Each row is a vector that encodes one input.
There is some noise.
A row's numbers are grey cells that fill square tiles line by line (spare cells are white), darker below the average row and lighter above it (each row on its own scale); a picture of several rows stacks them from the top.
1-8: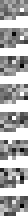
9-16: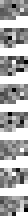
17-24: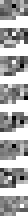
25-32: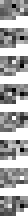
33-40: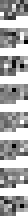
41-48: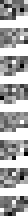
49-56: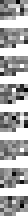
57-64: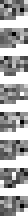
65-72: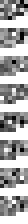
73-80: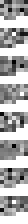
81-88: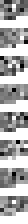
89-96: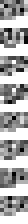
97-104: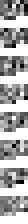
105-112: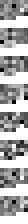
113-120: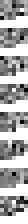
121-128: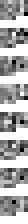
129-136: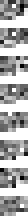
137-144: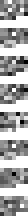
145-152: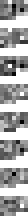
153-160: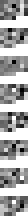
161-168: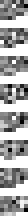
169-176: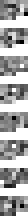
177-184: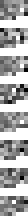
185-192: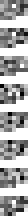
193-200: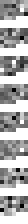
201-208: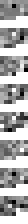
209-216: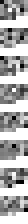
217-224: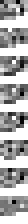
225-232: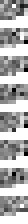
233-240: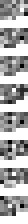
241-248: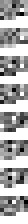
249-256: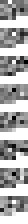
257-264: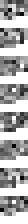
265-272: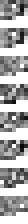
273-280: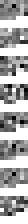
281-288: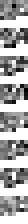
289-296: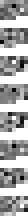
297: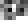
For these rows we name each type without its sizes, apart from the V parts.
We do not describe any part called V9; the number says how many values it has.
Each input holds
either a point on a circle, or a true/false value and a value of V9.
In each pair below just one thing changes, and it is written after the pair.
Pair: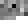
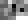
the true/false value
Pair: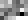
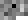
the value of V9
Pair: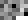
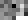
the value of V9
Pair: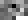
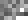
the value of V9
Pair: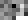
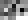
the true/false value
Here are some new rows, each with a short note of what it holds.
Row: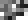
a point on a circle
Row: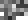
a point on a circle
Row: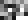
a true/false value and a value of V9
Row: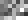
a true/false value and a value of V9
